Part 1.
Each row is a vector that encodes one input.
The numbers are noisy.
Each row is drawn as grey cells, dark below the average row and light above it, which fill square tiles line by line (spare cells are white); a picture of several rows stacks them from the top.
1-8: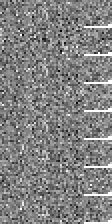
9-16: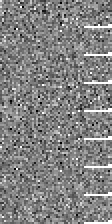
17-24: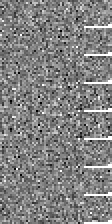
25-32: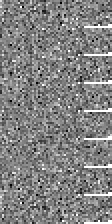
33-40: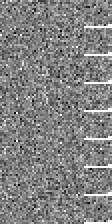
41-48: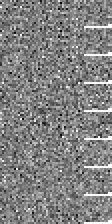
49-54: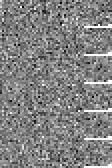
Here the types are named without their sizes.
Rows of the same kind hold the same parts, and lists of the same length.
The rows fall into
2 kinds.
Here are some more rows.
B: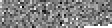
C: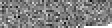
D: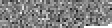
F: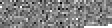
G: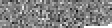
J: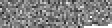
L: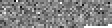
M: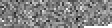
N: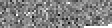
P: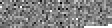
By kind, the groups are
B, F, L, P
C, D, G, J, M, N

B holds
a point on a line.
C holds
a label.
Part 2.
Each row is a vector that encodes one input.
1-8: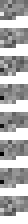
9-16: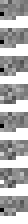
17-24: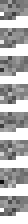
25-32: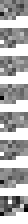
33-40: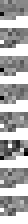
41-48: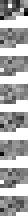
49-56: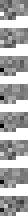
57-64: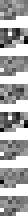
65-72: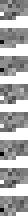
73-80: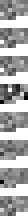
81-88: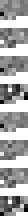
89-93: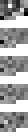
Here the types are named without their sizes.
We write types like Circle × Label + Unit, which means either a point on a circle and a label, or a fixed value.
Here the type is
List(Line).
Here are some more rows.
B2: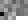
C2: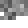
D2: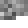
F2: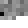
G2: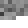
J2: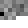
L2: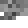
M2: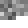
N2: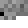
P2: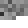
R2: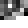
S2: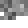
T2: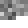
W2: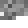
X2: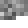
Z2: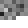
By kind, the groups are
B2, F2, G2, J2, N2, P2, Z2
C2, D2, L2, M2, S2, T2, W2, X2
R2

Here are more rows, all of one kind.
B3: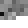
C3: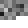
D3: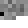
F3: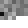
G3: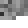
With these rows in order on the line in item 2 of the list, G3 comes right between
C3 and F3.
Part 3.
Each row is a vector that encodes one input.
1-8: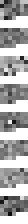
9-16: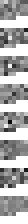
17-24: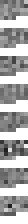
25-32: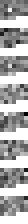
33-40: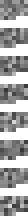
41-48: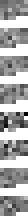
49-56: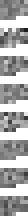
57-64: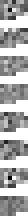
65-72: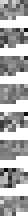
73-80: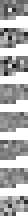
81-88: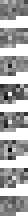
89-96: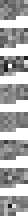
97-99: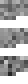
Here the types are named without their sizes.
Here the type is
Bool × Label.
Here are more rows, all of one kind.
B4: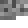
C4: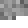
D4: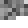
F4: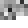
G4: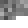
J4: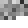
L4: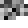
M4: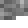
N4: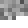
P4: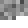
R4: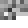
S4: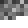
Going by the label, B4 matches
G4, M4 and R4.
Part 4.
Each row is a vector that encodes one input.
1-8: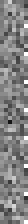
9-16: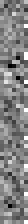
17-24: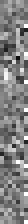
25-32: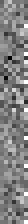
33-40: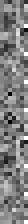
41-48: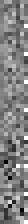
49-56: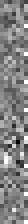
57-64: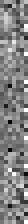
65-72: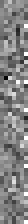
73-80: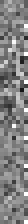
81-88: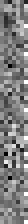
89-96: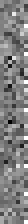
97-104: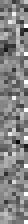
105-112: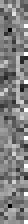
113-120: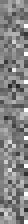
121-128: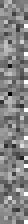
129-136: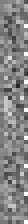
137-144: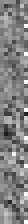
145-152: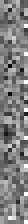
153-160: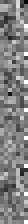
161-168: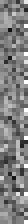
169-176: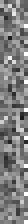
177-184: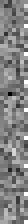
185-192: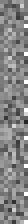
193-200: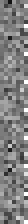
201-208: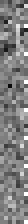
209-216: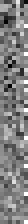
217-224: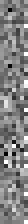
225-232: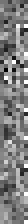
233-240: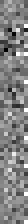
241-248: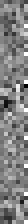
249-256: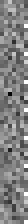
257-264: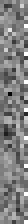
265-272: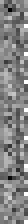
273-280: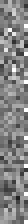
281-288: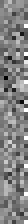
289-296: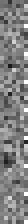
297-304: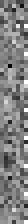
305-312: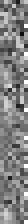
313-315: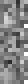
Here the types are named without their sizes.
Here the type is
List(Line).
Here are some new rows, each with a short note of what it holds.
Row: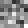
a list of two items
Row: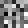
the empty list
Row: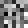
the empty list
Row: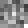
a list of two items
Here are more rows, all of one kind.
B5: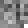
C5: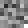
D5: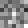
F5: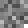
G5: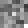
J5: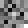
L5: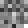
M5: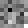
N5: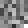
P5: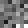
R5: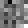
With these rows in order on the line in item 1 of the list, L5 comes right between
D5 and J5.
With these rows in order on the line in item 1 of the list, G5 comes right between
D5 and N5.
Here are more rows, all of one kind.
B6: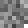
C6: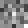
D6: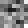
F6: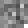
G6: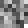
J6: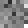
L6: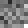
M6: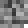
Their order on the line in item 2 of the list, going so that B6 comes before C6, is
L6, G6, F6, D6, M6, J6, B6, C6.
